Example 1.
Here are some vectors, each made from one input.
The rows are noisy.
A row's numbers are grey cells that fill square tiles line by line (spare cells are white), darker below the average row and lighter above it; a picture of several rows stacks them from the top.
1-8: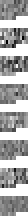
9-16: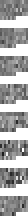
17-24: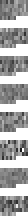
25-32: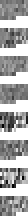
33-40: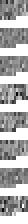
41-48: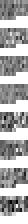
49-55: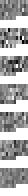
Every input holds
a list of up to two points on a 5-point line.
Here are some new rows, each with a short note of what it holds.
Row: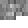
a list of two items
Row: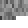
a list of two items
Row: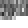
a list of one item
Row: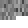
a list of one item
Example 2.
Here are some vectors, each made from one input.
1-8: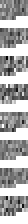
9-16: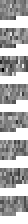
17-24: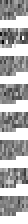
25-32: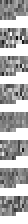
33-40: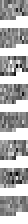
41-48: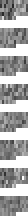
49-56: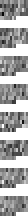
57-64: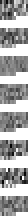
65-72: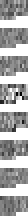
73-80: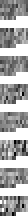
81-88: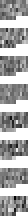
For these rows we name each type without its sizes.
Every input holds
either a point on a circle, or four true/false values.
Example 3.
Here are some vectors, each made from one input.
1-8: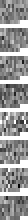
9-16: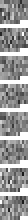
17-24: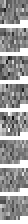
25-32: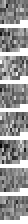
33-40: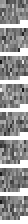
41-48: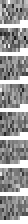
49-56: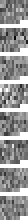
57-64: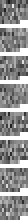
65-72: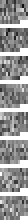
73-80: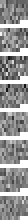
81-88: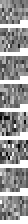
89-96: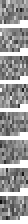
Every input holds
a point on a 13-point line, together with either a fixed value, or a node of an 11-node tree.
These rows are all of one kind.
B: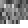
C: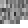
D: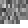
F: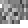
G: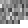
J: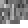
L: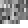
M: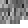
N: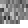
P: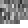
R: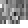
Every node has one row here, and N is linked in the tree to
B, L and R.
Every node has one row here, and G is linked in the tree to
L.
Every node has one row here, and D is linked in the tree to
C.
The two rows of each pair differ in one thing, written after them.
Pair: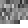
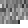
the node of the tree
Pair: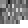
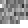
the node of the tree
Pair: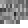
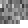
the place on the 13-point line
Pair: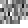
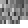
the place on the 13-point line
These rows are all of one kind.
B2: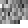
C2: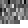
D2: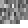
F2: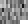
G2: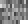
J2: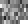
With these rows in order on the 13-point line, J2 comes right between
C2 and F2.
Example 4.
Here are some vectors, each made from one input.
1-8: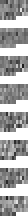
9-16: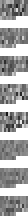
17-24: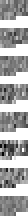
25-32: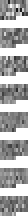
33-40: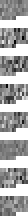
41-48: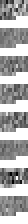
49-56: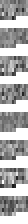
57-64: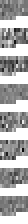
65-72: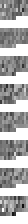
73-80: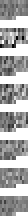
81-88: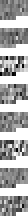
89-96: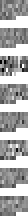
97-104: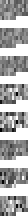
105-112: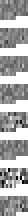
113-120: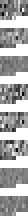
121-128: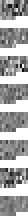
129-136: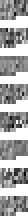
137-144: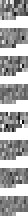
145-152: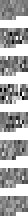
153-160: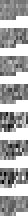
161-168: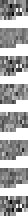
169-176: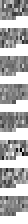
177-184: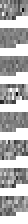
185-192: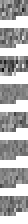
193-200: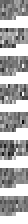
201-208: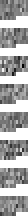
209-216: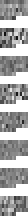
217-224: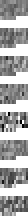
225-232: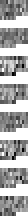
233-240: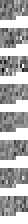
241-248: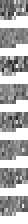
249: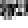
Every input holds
a point on a 10-point circle, together with either a fixed value, or three true/false values.
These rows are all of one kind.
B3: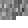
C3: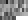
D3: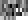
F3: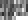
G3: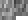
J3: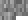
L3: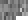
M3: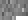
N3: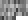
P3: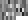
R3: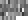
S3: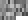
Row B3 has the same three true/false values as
C3, D3, J3 and N3.
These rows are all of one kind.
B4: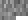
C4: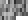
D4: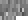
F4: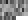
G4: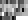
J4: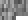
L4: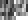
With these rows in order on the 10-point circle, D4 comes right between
C4 and J4.
